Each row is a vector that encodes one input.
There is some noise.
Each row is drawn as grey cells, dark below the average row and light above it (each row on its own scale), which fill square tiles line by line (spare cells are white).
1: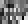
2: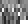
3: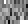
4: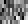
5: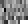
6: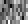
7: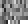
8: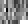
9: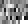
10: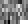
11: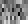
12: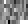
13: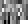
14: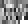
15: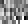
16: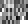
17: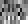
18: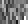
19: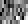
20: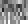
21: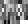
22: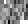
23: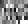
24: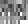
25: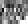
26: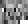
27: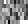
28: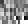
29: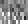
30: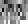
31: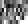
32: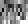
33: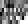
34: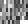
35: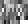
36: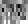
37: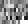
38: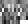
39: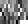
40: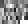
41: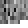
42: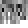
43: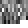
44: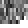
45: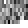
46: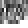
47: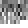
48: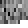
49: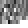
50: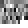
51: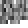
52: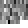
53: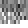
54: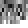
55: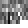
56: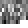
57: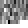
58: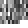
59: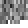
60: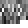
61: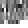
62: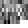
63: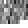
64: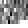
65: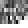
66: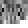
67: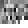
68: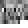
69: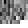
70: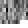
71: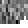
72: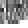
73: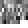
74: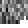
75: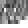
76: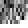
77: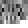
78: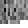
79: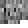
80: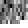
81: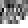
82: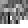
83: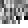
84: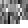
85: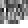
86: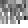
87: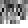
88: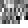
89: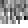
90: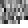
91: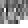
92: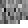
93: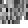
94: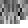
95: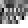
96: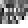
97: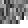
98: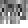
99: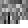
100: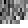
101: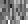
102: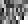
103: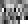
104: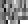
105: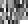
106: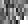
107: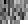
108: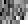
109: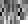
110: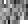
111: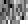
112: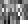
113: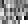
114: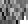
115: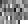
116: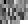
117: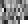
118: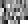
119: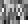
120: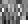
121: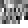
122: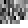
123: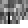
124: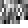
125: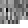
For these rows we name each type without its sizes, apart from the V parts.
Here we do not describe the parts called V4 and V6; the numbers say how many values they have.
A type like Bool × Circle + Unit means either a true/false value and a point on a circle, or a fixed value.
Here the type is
Bool × Line × Line × V4 × V6.
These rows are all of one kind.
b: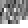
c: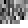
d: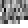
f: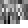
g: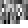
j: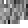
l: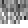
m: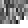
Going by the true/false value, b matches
j and l.
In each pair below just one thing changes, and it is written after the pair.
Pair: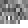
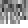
the value of V4
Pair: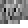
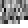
the value of V4
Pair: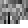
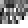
the place on one of the two lines
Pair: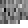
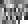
the true/false value
